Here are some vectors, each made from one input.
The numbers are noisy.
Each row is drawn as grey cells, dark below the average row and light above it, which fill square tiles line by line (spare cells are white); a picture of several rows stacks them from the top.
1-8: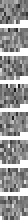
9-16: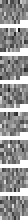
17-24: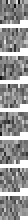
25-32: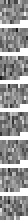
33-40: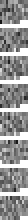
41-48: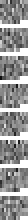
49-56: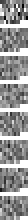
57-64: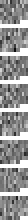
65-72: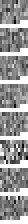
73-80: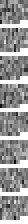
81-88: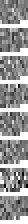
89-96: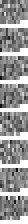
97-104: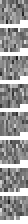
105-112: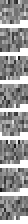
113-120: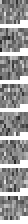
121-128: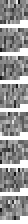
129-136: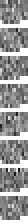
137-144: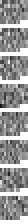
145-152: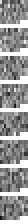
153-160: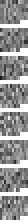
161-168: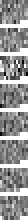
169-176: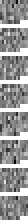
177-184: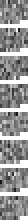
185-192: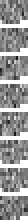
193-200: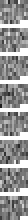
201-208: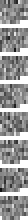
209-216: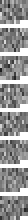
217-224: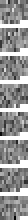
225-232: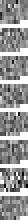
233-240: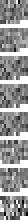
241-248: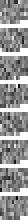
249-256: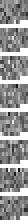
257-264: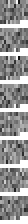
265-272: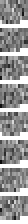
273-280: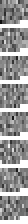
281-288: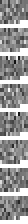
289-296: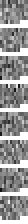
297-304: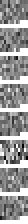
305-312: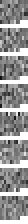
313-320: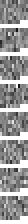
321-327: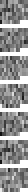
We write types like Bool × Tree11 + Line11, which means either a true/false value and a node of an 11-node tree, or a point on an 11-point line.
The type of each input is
List2(Line9).
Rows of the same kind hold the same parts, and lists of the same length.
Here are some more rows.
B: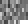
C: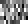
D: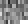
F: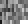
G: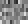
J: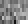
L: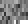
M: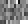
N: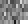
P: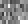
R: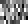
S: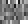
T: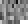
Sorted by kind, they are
B, F, L, M, S
C, R
D, G, J, N, P, T

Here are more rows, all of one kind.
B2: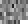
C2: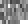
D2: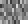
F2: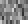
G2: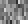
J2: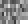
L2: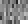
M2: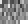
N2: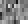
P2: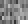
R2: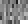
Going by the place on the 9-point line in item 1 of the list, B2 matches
L2 and R2.
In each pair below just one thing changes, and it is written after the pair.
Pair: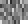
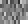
the place on the 9-point line in item 2 of the list
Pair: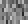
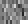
the place on the 9-point line in item 2 of the list
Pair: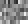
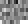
the place on the 9-point line in item 2 of the list
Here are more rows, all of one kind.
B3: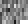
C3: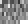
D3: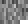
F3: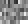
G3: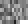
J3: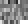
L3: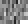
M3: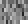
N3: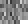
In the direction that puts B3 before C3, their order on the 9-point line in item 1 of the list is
F3, J3, M3, D3, L3, B3, G3, C3, N3.
